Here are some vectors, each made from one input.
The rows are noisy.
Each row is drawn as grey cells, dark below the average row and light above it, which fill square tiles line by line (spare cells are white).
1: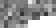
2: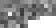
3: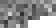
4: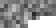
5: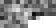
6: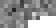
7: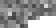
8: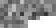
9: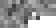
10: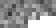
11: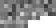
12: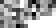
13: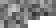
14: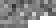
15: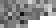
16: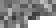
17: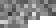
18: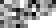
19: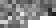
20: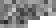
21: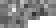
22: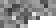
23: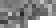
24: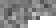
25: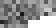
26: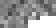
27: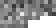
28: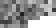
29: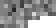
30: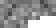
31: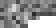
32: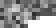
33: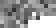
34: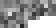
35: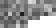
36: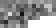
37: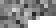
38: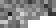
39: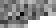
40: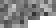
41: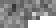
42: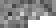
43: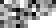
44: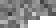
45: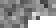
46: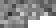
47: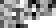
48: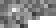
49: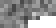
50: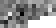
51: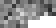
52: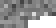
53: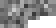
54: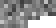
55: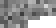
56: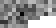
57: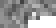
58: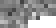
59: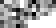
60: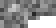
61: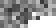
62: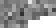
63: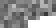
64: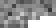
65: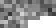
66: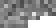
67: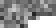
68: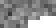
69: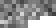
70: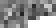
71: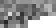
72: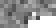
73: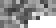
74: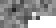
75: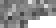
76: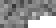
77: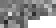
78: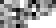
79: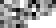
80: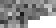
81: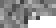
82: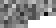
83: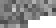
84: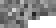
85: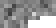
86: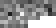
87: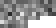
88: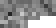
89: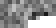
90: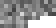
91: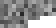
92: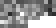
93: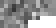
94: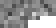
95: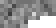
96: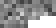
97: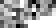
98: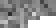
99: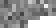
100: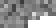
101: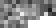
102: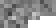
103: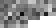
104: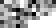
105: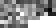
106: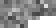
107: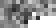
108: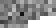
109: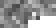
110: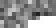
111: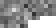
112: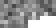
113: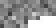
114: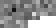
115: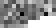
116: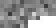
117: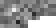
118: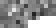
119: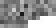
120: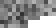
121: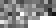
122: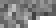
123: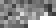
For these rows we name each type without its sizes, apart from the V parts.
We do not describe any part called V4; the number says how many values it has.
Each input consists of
a list of items, each a true/false value and a value of V4.
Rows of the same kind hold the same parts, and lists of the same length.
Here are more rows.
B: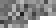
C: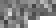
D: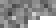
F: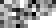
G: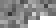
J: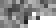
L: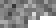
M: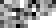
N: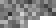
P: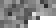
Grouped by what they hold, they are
B, C
D, G, J, L, N, P
F, M

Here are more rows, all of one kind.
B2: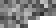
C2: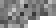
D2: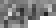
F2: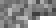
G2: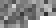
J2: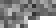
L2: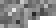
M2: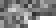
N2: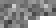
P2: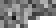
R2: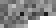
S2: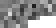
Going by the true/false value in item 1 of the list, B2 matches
C2 and L2.
